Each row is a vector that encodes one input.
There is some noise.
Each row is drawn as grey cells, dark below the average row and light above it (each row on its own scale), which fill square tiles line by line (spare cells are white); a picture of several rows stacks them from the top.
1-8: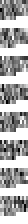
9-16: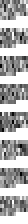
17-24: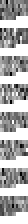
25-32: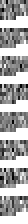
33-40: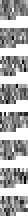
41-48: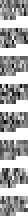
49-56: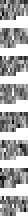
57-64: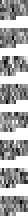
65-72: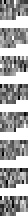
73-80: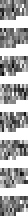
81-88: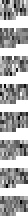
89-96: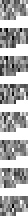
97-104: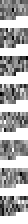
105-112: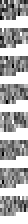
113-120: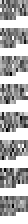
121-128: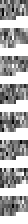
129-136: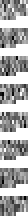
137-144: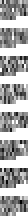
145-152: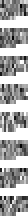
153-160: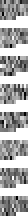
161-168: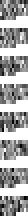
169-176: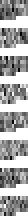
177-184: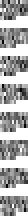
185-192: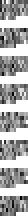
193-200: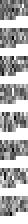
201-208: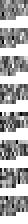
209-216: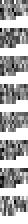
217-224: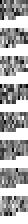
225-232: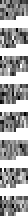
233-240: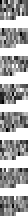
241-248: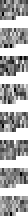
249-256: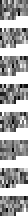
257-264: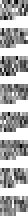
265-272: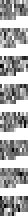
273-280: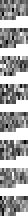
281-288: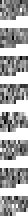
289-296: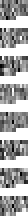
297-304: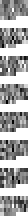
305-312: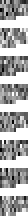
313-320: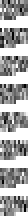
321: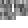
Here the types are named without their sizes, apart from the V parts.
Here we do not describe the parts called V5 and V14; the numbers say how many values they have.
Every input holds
either a point on a line, a node of a tree and a value of V5, or a value of V14.
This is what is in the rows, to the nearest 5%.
About 55% of them hold a point on a line, a node of a tree and a value of V5. The rest hold a value of V14.
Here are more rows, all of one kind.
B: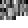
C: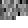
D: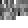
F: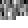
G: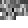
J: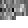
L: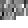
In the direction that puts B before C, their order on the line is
F, D, B, C, G, J, L.
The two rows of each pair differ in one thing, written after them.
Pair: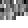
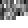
the value of V5
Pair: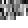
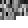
the value of V5
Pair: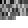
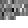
the place on the line
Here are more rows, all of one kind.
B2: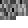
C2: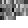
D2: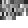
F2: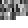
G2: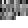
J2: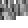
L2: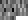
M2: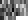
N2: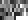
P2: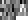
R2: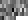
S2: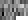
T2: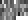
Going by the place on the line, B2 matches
F2, L2, P2 and R2.
